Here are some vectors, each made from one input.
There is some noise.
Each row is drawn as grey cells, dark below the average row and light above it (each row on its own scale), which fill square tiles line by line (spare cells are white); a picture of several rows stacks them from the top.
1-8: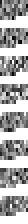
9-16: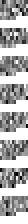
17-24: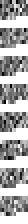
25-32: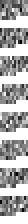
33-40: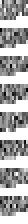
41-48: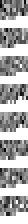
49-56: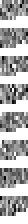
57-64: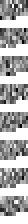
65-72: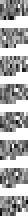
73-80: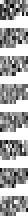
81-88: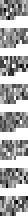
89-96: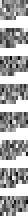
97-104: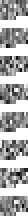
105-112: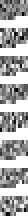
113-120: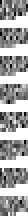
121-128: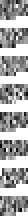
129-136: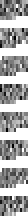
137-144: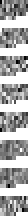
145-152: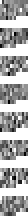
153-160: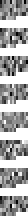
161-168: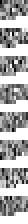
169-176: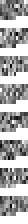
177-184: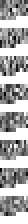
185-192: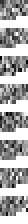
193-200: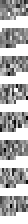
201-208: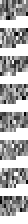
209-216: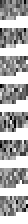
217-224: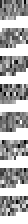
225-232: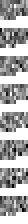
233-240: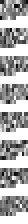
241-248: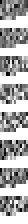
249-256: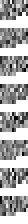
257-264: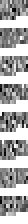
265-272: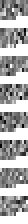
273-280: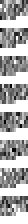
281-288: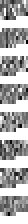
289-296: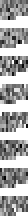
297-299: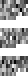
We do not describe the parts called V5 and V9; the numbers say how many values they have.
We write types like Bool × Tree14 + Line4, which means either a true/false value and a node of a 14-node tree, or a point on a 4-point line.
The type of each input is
(Bool × Bool × Bool + V9) × V5 + Circle8 × Circle8.
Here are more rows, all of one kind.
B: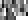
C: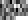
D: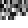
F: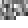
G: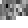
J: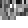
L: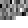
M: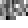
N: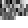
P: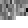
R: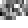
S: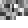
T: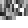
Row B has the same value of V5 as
M and N.
